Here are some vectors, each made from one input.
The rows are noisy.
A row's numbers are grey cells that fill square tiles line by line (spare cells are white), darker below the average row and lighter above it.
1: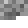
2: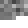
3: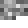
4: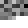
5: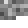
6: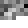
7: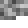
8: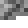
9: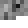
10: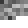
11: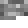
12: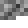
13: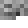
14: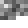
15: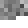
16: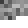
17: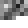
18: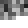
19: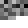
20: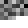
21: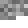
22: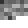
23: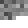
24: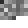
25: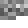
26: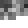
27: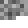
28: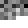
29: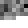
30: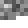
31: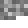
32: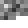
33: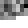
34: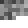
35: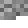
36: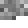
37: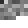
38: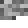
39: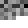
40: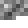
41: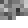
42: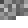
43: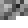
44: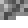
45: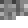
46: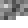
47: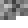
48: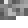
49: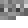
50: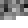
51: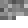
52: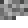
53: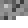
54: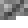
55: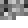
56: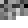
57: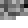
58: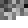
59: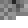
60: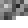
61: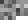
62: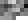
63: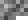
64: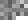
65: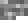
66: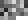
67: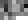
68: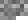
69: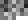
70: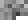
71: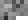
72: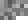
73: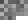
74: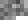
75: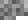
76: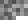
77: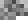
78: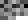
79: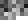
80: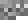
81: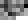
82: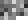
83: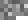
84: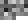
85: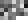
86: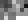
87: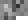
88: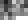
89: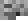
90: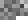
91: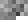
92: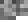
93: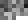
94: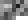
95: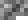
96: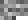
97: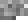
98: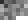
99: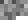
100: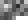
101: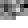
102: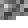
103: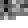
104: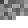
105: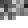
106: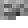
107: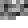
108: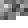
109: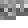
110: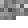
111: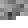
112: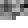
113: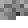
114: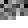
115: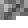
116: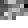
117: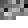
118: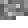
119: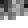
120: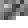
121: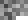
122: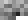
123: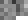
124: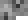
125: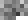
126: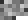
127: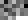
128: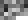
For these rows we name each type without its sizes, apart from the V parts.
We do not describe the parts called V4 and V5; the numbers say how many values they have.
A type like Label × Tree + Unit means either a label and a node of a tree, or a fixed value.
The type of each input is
Bool × (Label × V5 + V4).
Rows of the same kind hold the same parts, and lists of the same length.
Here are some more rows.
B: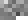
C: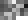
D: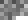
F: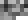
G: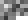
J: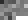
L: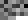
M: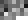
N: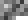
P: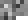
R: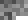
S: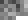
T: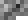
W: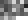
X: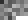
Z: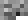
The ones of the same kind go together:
B, C, D, F, J, M, R, S, W, X, Z
G, L, N, P, T

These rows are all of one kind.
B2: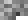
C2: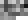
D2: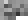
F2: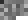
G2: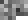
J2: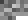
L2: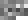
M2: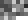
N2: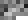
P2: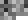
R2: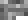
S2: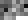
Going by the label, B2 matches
F2 and J2.
